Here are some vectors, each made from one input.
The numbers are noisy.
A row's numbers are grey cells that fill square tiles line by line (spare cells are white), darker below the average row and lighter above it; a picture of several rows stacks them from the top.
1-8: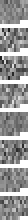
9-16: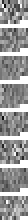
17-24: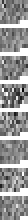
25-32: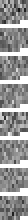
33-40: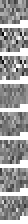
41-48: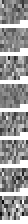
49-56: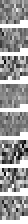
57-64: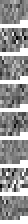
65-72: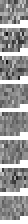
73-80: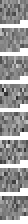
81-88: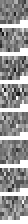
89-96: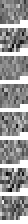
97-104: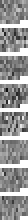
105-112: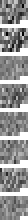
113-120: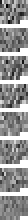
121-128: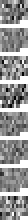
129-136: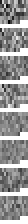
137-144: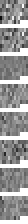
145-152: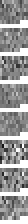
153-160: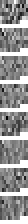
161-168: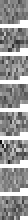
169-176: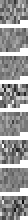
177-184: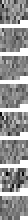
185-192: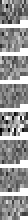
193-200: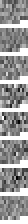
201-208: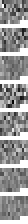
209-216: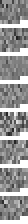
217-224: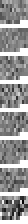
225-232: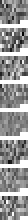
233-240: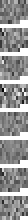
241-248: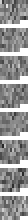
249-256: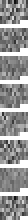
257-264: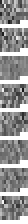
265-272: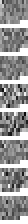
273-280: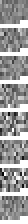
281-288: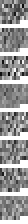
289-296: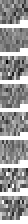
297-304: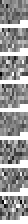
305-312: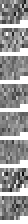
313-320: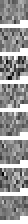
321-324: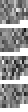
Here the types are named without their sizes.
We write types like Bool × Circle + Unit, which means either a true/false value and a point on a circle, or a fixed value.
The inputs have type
(Bool × Line + Tree) × Tree.
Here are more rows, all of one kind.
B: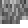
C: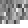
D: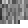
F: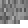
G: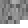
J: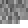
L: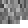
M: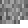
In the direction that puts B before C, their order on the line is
J, B, G, M, F, C, L, D.
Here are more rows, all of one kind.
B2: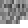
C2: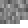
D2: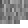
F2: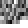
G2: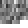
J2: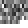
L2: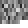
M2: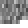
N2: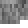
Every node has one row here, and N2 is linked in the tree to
D2.
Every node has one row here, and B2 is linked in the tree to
C2 and F2.
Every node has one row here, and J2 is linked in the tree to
C2 and L2.
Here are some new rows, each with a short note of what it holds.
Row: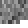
a node of each of two trees
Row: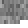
a node of each of two trees
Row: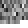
a node of each of two trees
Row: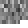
a node of each of two trees
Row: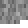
a point on a line, a node of a tree and a true/false value
